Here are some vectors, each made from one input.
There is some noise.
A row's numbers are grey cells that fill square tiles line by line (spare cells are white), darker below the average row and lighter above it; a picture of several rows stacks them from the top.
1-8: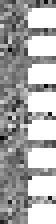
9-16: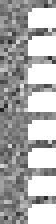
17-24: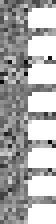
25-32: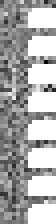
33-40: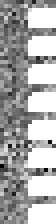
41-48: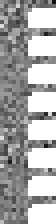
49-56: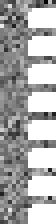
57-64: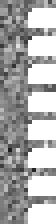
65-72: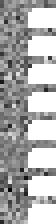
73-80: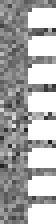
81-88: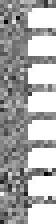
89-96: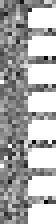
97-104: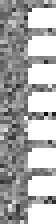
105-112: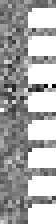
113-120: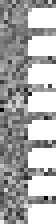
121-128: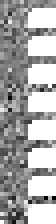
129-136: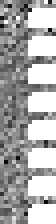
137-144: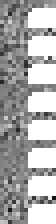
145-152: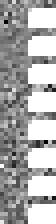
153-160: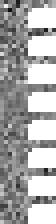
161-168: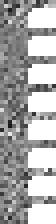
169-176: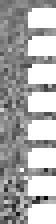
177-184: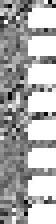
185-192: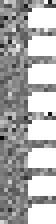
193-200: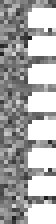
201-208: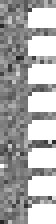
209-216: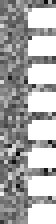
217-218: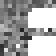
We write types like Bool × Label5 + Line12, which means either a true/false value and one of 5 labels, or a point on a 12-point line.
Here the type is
(Bool × Bool × Bool × Bool + Unit) × Line9 + Line4.
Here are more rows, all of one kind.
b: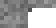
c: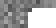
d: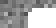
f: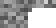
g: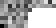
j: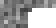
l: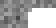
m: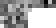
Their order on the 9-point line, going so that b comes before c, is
j, f, l, m, d, b, c, g.
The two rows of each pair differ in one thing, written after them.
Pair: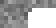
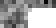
one of the four true/false values
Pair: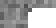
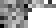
one of the four true/false values
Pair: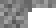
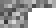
one of the four true/false values
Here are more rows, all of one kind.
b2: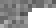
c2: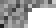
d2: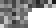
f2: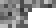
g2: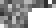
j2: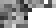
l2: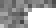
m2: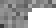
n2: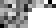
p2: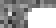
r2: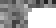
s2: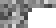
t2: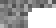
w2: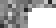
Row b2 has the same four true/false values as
d2, j2 and r2.
